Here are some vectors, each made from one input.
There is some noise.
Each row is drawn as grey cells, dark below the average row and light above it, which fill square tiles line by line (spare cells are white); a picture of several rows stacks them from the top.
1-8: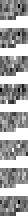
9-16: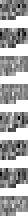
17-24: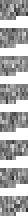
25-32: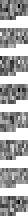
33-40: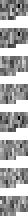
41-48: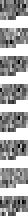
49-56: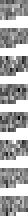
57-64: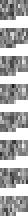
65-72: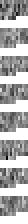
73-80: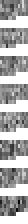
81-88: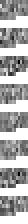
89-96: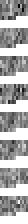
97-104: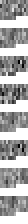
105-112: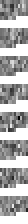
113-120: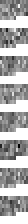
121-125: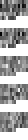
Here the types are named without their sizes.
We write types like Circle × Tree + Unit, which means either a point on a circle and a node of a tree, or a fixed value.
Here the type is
Line × (Line + Tree).
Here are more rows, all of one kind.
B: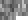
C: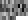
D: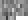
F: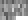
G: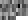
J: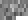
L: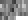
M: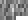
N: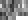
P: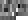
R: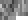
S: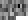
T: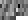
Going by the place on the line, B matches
L, N and R.
